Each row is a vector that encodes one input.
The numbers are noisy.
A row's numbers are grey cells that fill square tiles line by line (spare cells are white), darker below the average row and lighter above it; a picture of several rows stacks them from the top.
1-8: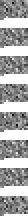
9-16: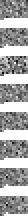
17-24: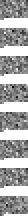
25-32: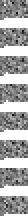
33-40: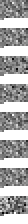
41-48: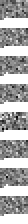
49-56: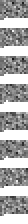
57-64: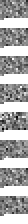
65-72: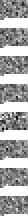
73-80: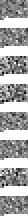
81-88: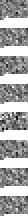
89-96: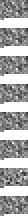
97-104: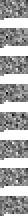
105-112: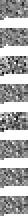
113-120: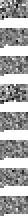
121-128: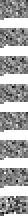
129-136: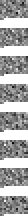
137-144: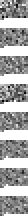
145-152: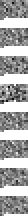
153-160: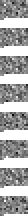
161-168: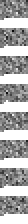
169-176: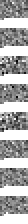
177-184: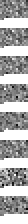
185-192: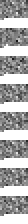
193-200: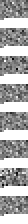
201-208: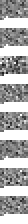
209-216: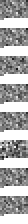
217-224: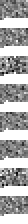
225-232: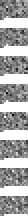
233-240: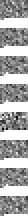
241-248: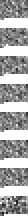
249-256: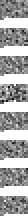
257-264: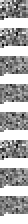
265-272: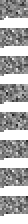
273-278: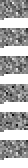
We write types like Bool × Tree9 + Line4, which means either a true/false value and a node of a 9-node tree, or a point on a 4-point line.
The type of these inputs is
Circle8 × (Circle8 + Line4) + Line5 + List3(Line7).
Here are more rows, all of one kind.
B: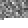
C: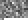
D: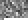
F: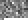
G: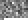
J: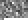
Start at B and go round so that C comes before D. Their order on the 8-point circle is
B, C, F, D, J, G.
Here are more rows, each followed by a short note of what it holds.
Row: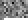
a list of one item
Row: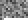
a list of two items
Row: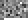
the empty list
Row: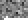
a list of three items
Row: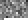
a point on each of two 8-point circles
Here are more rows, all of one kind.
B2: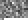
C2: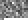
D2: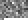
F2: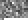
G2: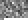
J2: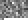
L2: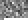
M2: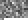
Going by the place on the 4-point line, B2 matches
F2 and M2.
